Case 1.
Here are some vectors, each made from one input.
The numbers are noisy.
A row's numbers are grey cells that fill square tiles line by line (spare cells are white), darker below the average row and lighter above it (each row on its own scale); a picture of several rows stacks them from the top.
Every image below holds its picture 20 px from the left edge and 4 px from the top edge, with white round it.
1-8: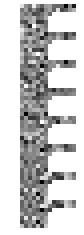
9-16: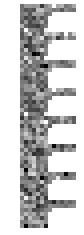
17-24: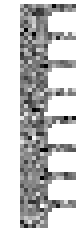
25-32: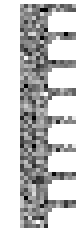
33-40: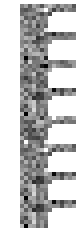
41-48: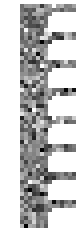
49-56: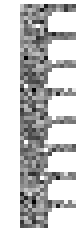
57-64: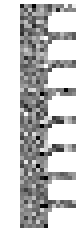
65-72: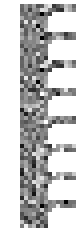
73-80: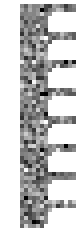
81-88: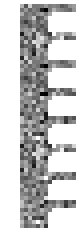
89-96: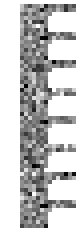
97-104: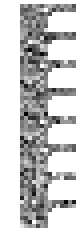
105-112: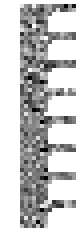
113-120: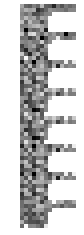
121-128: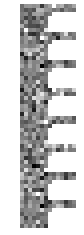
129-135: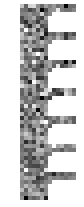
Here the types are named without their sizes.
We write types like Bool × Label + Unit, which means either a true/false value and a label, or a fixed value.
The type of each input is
Bool × Bool × Bool × Bool + Unit.
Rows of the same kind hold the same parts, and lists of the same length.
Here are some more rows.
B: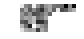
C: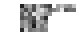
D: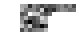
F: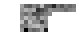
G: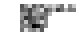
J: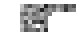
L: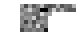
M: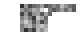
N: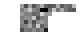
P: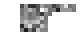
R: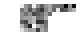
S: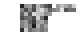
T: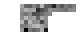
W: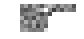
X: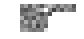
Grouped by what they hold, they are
B, C, F, G, J, L, M, N, P, R, S, T, W, X
D

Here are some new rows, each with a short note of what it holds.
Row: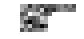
a fixed value
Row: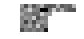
four true/false values
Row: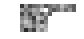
four true/false values
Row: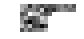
a fixed value
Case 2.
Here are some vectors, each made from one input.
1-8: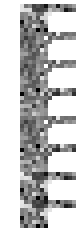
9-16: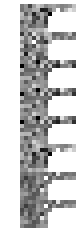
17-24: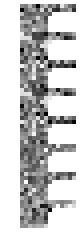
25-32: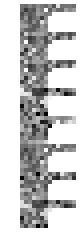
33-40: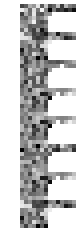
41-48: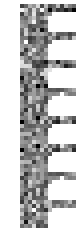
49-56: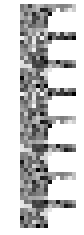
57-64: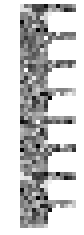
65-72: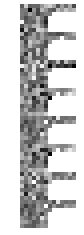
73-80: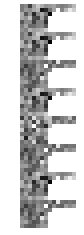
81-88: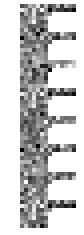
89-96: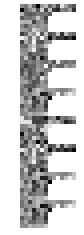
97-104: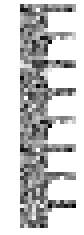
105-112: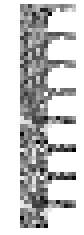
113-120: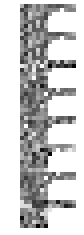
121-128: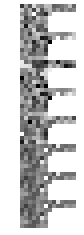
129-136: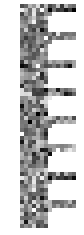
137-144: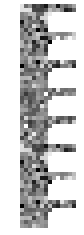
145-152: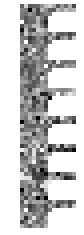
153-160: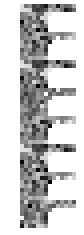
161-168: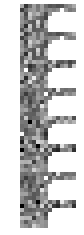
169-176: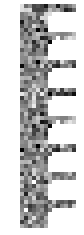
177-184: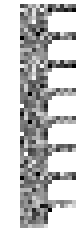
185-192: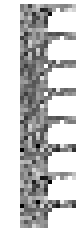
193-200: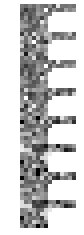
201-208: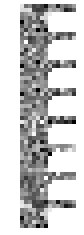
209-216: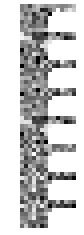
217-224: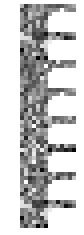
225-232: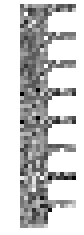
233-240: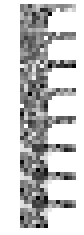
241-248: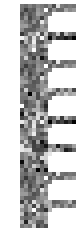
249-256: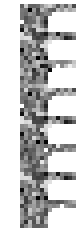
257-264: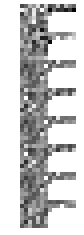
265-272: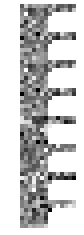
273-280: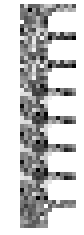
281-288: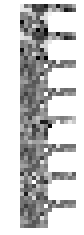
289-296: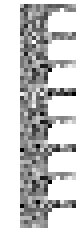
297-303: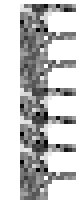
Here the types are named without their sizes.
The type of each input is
Label.
